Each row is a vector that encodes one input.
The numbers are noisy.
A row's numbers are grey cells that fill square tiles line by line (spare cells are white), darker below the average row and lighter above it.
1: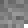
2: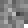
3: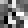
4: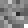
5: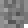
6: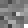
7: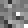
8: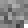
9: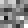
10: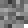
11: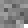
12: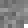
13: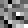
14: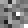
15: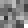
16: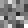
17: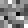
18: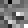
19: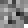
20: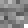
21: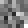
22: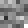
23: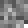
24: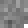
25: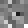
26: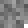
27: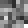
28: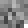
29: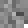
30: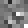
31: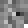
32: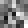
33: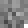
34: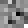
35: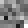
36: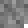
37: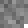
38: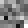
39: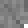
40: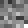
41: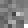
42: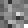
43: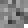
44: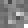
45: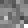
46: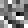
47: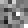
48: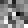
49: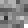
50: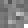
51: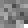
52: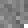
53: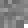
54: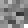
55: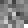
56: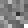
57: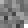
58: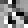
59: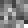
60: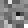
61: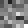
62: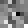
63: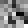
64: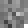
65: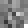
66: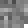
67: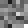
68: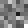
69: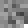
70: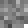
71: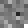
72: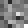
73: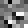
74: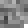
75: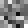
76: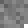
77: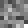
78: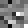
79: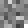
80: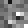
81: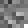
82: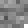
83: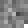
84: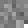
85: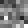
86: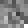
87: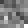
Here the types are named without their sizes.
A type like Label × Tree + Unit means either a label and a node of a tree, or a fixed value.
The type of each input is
Line.
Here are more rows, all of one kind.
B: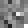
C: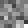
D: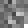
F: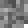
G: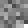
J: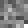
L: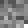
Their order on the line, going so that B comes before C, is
B, F, D, L, J, C, G.
